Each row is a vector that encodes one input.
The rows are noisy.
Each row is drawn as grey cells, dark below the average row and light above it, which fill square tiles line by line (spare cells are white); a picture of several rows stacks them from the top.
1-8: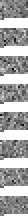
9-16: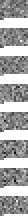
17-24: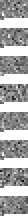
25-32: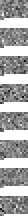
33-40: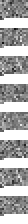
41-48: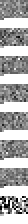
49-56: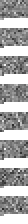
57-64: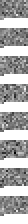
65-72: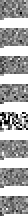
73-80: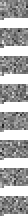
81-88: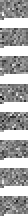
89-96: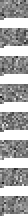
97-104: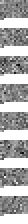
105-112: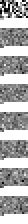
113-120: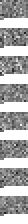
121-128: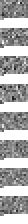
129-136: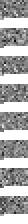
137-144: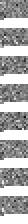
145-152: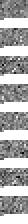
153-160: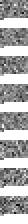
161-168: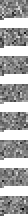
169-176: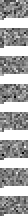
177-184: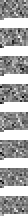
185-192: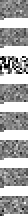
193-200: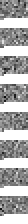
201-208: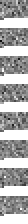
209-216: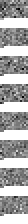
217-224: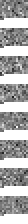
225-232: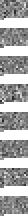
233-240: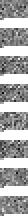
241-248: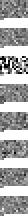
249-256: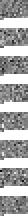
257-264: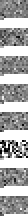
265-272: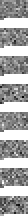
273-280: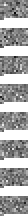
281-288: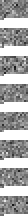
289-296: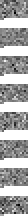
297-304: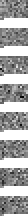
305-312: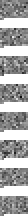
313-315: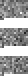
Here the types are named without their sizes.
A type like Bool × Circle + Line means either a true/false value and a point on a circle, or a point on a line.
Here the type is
Bool × Bool × Bool × Bool × Circle × Tree + Unit.
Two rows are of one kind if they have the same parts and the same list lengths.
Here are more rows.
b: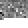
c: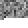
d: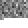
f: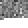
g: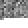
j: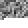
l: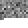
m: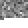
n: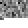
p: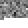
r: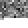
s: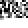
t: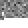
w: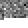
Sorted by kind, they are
b, c, d, f, g, j, l, m, n, p, r, t, w
s

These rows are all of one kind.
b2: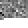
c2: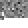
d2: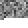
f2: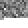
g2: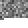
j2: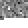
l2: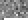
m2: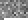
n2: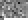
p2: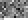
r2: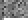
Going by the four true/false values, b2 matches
n2 and p2.
